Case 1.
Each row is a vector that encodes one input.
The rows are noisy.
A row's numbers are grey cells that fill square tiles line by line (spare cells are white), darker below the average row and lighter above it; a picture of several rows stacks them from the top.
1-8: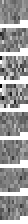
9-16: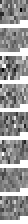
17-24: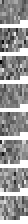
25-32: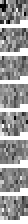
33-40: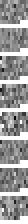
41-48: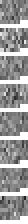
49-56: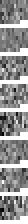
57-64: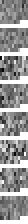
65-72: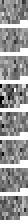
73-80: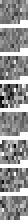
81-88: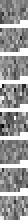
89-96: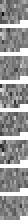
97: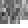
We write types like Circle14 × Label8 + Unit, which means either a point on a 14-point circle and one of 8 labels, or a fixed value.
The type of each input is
Bool × Circle10 × (Tree10 + Unit).
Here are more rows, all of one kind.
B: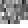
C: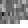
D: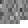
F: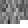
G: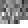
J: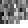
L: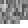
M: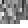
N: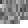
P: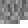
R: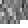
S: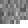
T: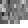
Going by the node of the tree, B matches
C, F and R.
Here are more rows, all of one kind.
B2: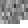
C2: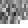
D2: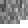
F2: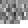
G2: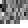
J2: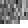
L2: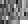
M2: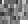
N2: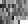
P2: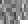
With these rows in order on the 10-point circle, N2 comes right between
B2 and M2.
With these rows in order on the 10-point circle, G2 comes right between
C2 and M2.
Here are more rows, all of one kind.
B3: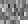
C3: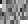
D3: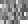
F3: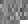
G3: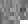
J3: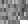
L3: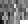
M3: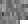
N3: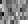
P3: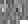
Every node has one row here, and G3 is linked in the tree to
C3.
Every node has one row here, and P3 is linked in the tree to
F3.
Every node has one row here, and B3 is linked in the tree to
N3.
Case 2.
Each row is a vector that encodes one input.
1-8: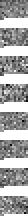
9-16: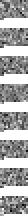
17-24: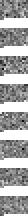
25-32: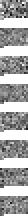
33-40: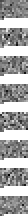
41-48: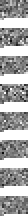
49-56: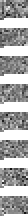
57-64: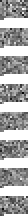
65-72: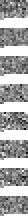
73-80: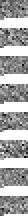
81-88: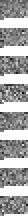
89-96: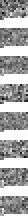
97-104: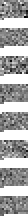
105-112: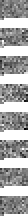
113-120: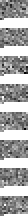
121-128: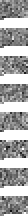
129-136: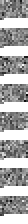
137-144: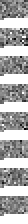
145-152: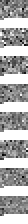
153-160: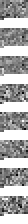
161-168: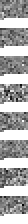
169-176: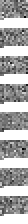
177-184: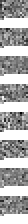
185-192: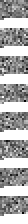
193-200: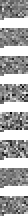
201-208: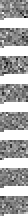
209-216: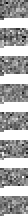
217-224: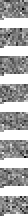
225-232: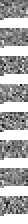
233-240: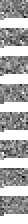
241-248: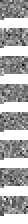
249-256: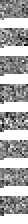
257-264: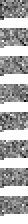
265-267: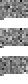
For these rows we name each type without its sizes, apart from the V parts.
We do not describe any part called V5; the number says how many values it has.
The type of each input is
(Bool × Bool × Bool + V5) × (Tree + Unit).
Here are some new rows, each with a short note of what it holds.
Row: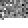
three true/false values
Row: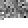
a value of V5
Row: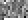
a node of a tree and a value of V5
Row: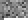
a node of a tree and three true/false values
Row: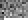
a node of a tree and three true/false values
